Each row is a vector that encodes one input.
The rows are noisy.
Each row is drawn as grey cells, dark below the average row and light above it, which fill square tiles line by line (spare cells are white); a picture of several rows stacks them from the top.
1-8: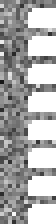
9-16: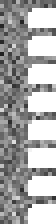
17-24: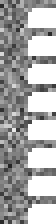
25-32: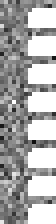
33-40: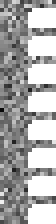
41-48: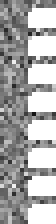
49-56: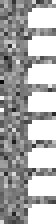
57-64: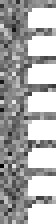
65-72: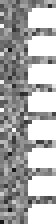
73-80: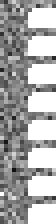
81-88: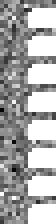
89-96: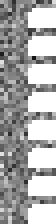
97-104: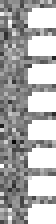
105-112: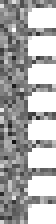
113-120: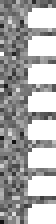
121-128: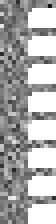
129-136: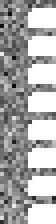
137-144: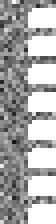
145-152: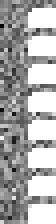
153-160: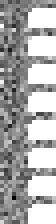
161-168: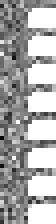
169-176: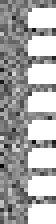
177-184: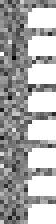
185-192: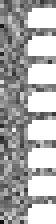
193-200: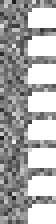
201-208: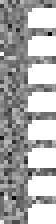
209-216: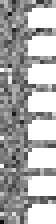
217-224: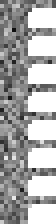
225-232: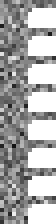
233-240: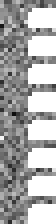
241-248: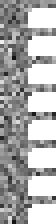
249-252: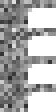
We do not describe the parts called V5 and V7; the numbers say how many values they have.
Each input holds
a node of a 10-node tree, together with either a point on a 6-point circle and a true/false value, or a value of V5 and a value of V7.
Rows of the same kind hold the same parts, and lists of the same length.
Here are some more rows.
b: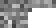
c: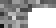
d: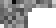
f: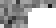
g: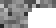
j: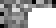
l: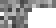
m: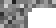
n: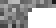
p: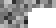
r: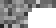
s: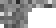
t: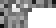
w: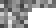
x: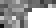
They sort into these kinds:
b, c, g, j, l, n, r, t, w, x
d, f, m, p, s

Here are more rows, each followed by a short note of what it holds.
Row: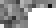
a point on a 6-point circle, a node of a 10-node tree and a true/false value
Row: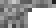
a node of a 10-node tree, a value of V5 and a value of V7
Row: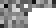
a node of a 10-node tree, a value of V5 and a value of V7
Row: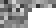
a node of a 10-node tree, a value of V5 and a value of V7
